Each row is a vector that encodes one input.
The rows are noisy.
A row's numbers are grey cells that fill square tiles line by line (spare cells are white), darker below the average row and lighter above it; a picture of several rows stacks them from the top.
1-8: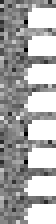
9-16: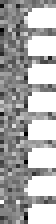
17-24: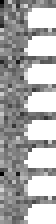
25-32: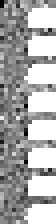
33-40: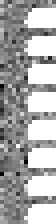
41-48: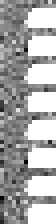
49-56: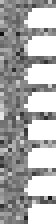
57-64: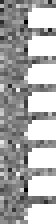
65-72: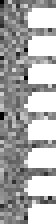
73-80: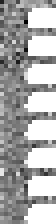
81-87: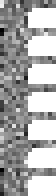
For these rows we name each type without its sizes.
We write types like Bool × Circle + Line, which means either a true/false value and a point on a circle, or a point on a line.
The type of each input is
Bool × Bool × Bool × (Line × Line + Unit).
